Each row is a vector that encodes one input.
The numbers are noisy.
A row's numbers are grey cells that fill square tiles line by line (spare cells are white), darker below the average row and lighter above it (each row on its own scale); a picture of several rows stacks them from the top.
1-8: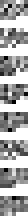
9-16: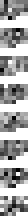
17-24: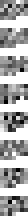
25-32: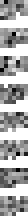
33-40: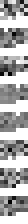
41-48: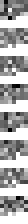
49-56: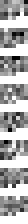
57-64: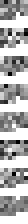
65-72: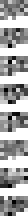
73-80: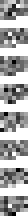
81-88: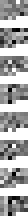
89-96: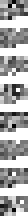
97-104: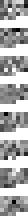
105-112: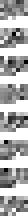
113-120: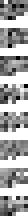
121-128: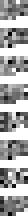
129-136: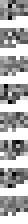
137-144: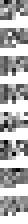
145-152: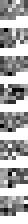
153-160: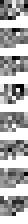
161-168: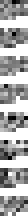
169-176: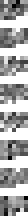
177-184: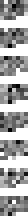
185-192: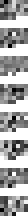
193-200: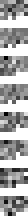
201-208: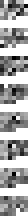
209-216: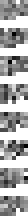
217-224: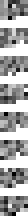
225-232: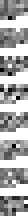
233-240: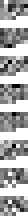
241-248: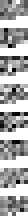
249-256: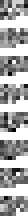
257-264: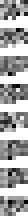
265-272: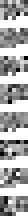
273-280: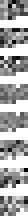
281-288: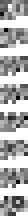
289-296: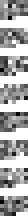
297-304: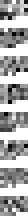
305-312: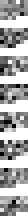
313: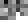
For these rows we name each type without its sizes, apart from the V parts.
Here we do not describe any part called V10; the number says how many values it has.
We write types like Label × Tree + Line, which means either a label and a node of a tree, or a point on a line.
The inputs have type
(Bool × V10 + Label) × Label.
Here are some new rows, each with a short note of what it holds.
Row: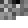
a label, a true/false value and a value of V10
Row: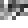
a label, a true/false value and a value of V10
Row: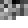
a label, a true/false value and a value of V10
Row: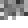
a label, a true/false value and a value of V10
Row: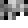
two labels
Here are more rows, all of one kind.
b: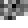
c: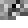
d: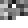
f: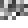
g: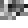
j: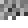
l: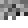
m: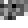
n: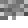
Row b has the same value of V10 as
g and l.
